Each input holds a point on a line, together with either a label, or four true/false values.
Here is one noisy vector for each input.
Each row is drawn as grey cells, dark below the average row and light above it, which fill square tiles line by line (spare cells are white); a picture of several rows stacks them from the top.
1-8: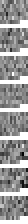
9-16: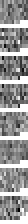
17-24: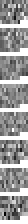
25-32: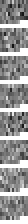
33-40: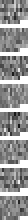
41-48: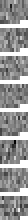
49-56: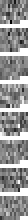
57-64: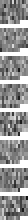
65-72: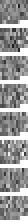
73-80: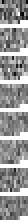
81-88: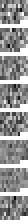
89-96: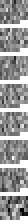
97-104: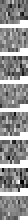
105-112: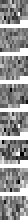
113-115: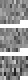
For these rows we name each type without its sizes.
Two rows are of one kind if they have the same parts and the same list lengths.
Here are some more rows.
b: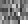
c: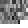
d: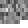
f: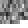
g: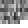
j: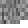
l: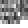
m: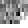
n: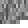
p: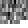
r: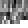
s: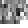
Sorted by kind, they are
b, c, g, l
d, f, j, m, n, p, r, s

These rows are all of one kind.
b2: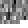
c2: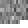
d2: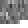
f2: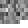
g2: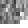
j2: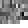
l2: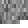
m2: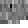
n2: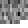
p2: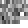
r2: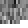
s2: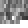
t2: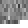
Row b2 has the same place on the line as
g2 and r2.
